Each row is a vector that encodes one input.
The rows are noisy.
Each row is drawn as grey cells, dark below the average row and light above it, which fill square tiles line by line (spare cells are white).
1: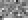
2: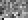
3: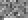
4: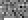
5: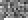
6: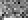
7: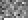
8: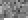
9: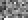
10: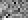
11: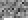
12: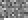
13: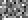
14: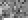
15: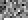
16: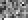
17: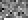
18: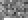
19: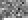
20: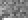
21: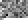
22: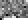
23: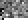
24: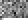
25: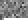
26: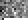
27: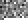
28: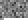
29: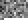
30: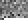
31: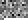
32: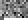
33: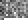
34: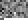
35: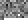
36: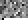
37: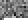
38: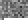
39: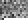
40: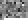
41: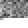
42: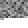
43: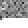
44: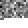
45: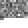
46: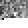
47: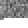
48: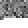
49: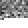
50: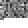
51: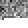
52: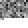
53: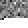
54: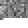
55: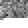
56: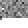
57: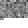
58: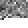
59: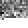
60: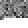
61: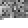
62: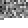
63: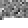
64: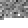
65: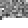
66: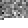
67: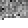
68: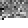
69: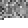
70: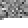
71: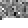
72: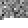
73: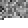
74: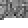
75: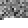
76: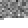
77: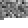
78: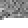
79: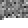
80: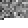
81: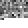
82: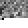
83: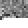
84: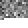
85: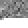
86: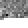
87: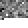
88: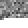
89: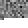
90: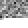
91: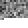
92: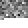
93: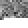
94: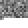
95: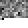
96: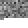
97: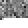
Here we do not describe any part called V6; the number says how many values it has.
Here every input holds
either a node of each of two 7-node trees, or a value of V6.
